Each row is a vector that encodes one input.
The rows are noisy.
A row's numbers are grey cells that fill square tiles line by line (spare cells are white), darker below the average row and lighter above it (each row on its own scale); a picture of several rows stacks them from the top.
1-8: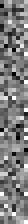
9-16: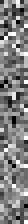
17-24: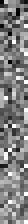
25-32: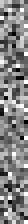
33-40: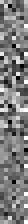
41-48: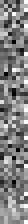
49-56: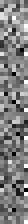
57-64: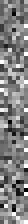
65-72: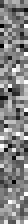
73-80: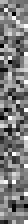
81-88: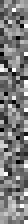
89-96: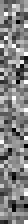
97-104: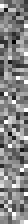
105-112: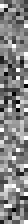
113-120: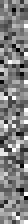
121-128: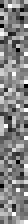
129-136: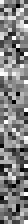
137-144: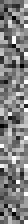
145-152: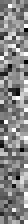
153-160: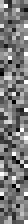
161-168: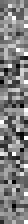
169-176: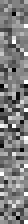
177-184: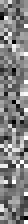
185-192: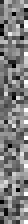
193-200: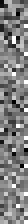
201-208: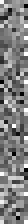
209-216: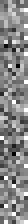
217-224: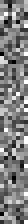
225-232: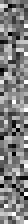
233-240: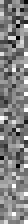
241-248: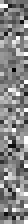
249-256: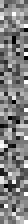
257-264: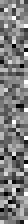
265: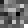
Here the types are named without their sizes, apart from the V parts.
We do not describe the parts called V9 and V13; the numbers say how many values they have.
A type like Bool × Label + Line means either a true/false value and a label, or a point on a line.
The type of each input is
Bool × Label × V9 × V13 + Unit.
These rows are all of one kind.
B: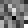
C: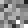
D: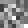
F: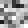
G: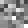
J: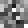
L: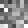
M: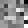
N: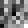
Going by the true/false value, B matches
J and N.
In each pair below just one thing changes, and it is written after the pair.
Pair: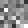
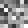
the value of V9
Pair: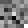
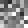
the true/false value
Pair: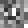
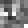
the value of V9
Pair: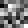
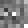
the value of V13
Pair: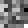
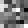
the label
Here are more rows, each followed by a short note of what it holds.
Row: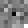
a label, a true/false value, a value of V9 and a value of V13
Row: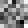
a label, a true/false value, a value of V9 and a value of V13
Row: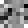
a fixed value
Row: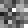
a label, a true/false value, a value of V9 and a value of V13
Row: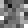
a label, a true/false value, a value of V9 and a value of V13
